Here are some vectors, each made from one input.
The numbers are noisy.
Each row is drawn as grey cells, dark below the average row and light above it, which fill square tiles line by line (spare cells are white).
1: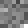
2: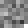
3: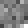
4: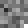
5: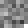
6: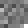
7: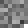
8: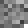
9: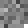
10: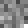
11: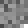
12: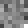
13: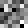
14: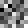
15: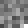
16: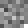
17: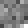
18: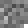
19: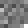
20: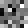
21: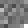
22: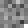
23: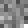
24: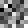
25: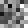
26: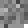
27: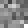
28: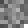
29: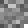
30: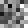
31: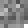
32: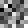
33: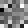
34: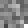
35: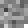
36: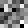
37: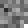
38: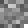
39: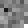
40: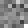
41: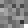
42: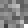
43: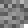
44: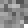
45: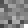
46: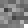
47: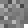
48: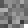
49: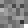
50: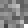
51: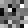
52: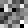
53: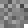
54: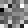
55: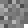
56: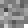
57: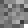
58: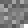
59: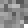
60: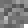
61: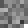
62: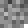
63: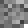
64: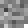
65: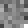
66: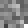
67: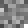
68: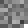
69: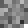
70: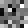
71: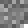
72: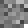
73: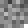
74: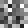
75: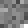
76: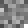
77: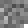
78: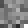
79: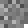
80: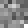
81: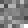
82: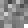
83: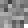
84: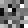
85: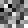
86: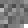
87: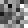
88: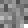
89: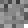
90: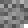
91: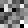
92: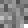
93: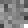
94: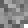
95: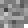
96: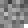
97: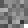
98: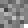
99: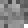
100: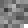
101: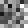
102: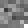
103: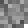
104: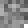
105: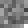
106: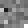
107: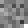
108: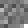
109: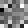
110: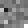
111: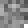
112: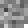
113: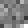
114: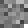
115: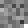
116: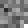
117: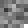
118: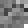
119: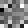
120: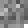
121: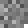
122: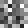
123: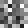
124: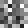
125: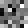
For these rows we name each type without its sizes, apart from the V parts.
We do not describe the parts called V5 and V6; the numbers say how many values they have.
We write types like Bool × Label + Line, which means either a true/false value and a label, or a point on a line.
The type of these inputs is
(Label + Line) × V5 + V6.
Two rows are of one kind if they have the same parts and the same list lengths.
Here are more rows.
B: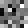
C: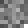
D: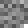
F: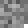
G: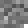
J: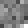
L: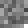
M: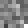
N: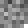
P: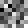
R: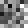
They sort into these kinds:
B, P, R
C, F, M, N
D, G, J, L

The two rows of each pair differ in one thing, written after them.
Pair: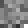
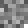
the label
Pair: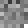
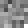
the value of V5
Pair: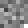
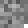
the value of V5
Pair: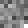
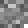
the value of V5
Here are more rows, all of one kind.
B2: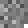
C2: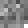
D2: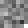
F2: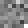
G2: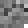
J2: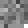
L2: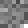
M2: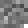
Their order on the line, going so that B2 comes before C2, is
G2, F2, M2, B2, L2, J2, C2, D2.
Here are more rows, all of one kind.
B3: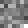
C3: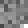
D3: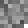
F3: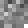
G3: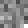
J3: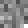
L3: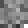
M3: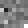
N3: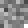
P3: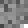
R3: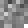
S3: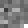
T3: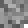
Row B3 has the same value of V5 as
C3, G3, J3 and P3.
